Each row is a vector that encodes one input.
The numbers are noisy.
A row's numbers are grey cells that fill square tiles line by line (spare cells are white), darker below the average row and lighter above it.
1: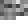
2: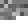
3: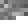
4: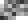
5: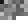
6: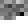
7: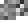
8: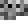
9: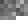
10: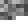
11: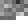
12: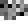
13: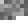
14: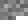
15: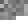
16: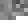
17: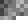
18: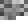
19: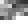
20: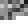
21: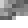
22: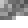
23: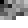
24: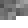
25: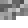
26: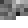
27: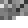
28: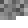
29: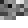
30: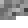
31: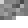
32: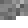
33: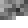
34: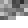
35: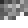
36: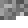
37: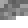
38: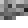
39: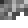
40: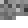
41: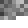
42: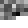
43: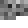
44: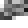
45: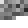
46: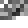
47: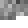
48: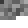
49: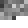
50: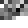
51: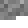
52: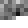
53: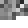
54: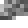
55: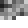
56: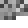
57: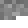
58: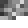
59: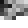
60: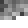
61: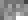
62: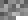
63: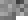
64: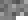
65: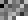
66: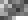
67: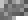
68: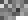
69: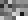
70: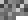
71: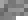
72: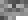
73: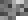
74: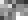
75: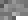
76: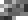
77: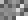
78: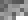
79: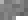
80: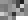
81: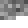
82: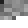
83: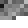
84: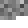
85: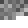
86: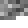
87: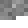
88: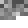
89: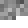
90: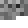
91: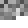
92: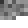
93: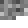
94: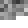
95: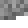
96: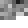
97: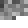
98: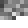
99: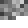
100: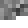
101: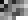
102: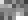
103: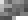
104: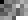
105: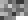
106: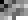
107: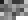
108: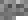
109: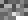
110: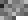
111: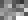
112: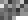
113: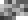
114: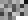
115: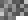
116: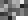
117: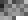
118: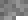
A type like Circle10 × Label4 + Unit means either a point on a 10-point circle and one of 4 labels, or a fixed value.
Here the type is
(Line7 + Line8) × Tree8.
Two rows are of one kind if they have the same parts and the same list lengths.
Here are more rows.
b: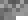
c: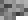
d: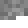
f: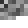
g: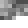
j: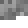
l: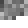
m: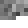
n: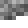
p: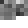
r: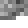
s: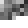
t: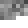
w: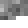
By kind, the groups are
b, d, j, m, p, s, w
c, f, g, l, n, r, t

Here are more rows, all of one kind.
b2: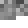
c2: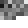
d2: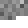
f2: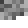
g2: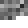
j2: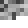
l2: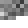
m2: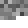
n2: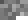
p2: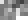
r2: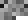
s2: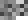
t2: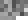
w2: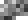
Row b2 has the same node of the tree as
c2, g2, m2 and p2.
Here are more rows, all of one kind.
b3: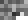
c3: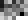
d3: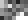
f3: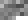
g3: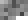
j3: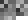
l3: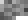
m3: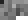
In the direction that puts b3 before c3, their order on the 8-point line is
g3, d3, l3, j3, b3, c3, m3, f3.
